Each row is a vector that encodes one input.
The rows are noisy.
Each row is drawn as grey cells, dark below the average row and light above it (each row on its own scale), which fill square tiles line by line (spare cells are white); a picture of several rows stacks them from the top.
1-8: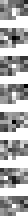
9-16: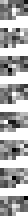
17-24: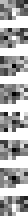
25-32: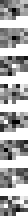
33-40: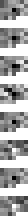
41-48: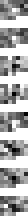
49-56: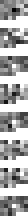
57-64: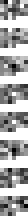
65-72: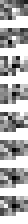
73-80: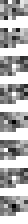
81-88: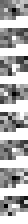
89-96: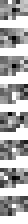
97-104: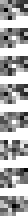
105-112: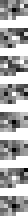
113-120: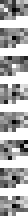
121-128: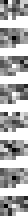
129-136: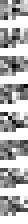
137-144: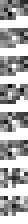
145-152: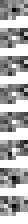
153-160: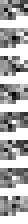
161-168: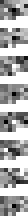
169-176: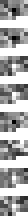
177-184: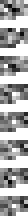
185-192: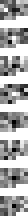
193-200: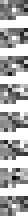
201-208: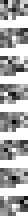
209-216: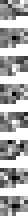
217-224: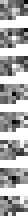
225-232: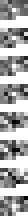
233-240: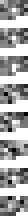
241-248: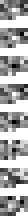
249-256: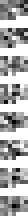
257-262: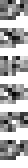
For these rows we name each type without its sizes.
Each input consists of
either a point on each of two circles, or a fixed value, or a node of a tree.
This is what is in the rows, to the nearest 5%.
About 40% of them hold a point on each of two circles. About 5% of them hold a fixed value. The rest hold a node of a tree.
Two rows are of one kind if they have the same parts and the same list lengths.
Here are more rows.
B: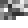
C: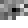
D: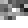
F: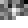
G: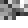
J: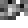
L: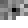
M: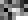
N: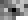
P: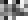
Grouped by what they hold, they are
B, C, G, L, N, P
D, F, M
J

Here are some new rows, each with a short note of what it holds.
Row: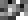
a fixed value
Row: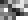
a node of a tree
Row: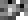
a fixed value
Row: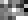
a point on each of two circles
